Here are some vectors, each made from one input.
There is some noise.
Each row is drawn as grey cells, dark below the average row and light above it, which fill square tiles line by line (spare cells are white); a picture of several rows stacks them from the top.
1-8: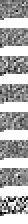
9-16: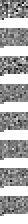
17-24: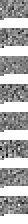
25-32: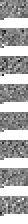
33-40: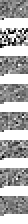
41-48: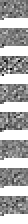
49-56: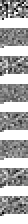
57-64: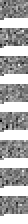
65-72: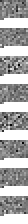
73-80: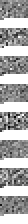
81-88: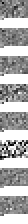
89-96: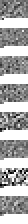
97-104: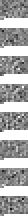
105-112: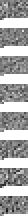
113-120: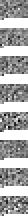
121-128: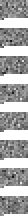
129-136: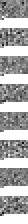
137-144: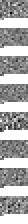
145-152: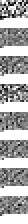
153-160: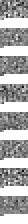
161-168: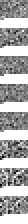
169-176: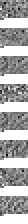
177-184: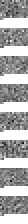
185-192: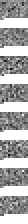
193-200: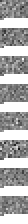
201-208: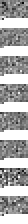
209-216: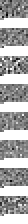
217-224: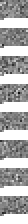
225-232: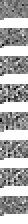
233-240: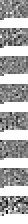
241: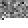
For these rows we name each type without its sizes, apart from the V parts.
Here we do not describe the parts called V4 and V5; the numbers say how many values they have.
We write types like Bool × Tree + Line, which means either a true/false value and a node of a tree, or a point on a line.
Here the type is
Bool × Label × V4 × V5 + Unit.
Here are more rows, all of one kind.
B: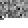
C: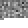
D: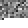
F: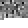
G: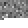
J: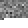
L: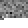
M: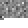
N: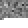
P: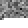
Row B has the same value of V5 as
D, G, J and L.
